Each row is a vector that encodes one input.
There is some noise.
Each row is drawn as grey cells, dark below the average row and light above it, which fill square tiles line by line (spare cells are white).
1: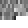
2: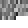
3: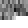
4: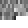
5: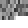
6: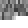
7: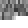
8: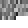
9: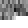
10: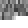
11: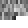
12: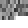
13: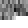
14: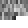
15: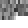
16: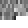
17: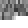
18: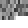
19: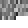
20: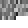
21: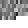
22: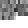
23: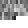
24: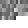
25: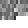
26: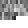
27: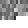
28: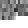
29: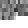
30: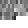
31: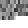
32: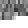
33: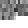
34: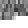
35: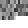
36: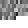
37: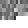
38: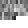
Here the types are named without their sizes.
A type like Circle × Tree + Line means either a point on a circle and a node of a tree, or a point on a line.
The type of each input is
Bool × Line.
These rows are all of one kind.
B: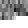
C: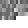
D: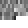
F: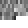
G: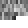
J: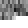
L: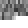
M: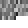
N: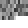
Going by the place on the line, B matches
J and M.
